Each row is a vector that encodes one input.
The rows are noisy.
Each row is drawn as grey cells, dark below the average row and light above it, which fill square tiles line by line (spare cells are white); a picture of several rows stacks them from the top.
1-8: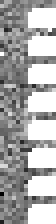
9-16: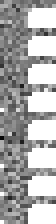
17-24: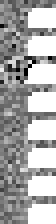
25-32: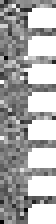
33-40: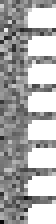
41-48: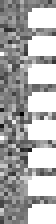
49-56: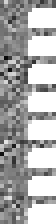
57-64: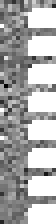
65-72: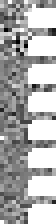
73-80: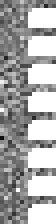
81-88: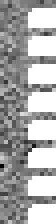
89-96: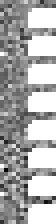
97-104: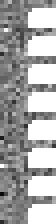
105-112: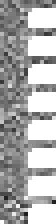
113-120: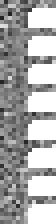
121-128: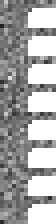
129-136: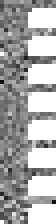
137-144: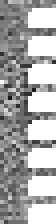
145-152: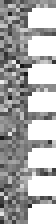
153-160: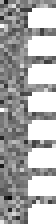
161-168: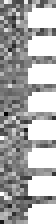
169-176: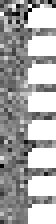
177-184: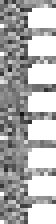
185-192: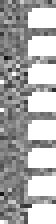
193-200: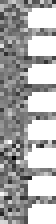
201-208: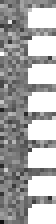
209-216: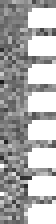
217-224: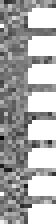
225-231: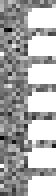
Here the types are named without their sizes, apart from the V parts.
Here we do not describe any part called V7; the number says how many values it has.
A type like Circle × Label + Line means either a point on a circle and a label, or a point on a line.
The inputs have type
List(Bool × (Line + V7)).
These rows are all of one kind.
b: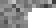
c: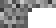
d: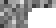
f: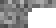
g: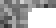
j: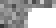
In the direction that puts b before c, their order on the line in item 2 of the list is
j, g, d, f, b, c.
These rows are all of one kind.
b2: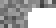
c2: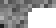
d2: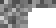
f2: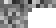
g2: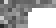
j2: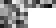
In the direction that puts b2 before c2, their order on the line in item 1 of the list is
g2, j2, b2, d2, f2, c2.
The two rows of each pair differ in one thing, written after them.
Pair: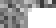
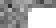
the true/false value in item 2 of the list
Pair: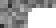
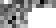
the true/false value in item 1 of the list
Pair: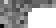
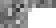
the true/false value in item 1 of the list
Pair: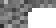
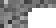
the place on the line in item 1 of the list
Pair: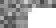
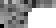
the true/false value in item 2 of the list
